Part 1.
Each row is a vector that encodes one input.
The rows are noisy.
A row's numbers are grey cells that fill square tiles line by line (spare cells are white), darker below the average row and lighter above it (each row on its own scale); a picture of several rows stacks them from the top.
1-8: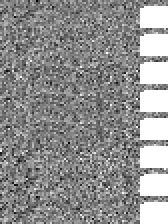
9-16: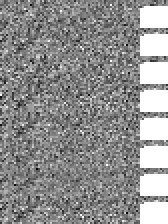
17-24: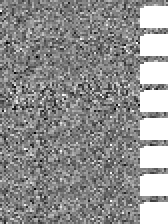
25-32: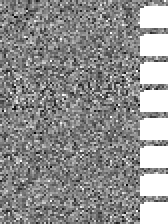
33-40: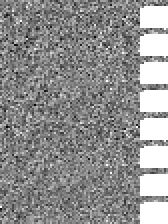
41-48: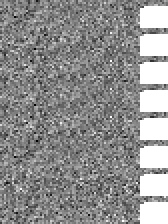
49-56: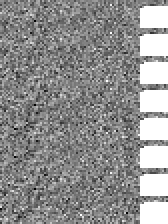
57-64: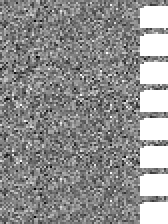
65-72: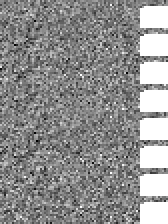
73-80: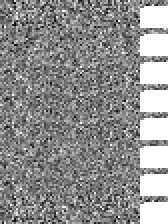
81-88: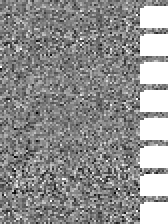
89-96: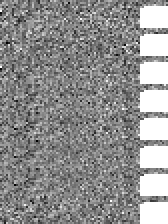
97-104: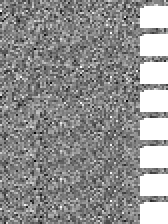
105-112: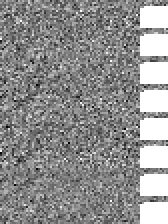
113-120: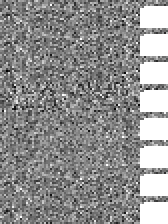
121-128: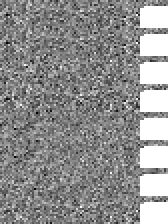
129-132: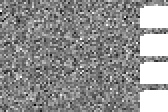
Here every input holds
either a point on a 14-point circle, or a fixed value, or four true/false values.
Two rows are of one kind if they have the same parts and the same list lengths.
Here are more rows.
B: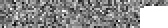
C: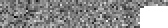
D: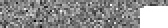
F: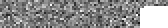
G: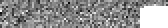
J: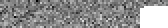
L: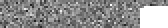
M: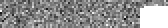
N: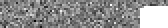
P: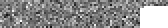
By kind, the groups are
B
C, G, J, M
D, F, L, N, P

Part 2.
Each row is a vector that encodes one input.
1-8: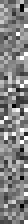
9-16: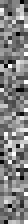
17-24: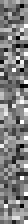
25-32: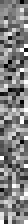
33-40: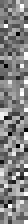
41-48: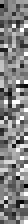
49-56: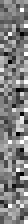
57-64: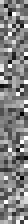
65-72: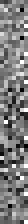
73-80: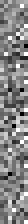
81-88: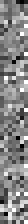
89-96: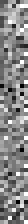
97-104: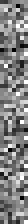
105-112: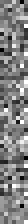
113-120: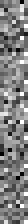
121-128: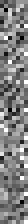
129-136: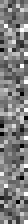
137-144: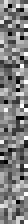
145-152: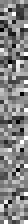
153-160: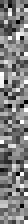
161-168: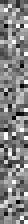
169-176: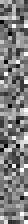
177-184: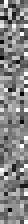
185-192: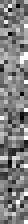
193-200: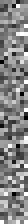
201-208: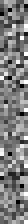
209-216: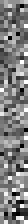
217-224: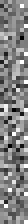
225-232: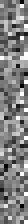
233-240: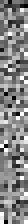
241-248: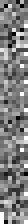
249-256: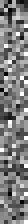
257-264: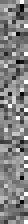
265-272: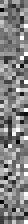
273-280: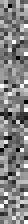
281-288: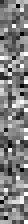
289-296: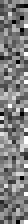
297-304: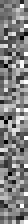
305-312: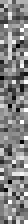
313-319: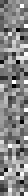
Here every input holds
either a fixed value, or a node of a 12-node tree and four true/false values.
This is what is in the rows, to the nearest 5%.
A few of them hold a fixed value. The rest hold a node of a 12-node tree and four true/false values.
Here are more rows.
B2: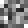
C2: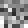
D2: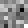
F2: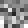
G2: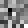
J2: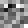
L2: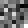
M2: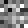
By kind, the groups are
B2, D2, G2, J2, L2, M2
C2, F2

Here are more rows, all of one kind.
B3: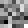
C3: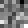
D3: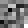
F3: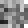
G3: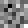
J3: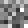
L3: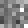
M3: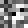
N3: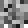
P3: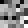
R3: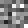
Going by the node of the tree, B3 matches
D3, F3, J3 and L3.
